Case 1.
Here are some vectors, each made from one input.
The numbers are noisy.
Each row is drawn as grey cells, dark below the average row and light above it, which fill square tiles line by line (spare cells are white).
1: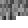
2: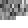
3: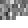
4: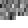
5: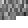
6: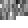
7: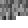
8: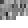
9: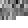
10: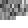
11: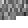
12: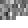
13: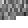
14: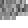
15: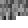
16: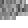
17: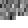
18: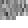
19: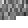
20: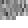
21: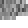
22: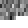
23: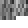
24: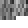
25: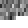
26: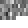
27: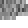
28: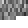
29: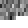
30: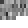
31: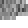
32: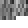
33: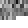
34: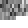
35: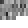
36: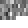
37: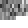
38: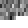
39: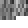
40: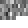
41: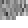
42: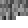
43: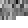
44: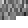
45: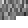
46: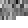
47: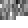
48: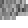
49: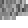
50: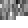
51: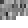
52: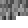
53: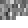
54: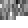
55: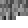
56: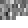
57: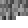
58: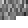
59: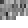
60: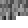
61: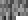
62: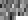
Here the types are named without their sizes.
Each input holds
a point on a circle.
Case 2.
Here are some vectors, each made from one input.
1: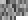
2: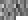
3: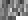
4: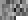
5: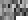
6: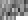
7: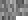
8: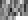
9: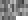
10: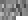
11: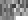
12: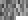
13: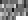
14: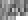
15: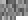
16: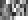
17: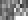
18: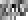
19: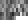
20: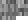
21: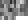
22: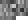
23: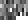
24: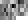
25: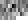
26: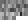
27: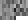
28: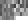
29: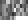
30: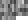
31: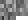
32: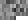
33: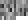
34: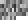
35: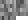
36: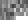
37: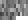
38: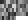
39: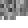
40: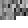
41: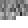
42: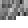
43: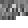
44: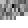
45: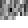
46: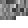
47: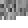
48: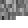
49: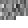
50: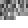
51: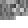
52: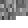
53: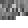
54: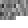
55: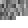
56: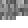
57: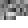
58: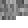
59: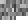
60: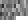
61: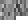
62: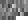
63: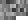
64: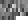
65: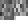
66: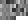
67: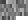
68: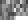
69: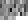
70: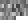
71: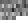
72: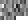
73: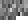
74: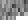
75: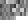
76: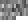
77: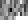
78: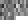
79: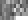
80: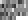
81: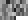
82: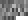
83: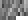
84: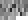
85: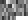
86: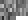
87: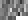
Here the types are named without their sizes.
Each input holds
three true/false values.
